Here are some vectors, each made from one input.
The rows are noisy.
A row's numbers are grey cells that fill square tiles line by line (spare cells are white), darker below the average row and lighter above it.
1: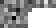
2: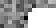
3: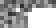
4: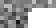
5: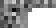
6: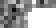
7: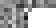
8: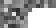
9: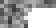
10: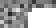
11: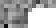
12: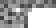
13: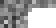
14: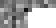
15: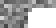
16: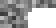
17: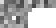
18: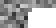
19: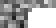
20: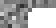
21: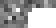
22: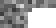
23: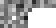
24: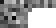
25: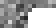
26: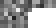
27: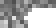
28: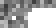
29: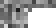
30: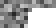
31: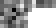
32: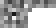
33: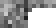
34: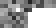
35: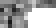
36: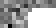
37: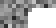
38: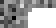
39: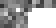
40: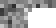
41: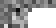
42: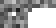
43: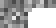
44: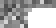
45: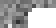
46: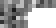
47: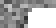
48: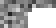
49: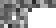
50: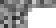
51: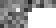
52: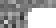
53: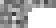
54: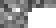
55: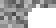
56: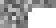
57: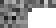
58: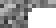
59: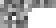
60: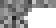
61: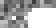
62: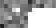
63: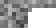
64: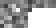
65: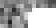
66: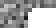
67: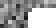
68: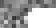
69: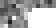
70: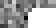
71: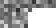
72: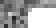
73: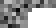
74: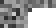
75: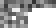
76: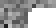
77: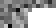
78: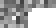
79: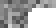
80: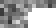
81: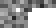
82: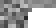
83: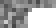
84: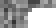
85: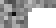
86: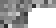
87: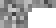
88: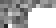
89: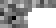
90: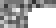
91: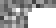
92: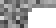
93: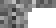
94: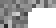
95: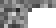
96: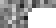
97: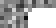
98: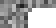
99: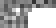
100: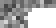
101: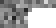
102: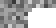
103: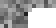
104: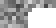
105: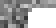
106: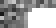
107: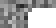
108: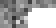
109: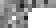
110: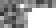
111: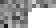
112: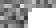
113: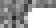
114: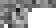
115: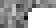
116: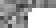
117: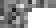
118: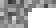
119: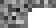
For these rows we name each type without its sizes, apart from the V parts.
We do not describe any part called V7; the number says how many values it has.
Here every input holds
three true/false values and a value of V7, together with either a fixed value, or a node of a tree.
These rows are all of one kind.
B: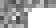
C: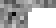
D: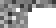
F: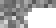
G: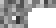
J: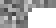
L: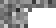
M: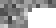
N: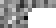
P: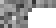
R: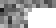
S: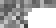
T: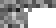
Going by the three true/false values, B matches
R, S and T.
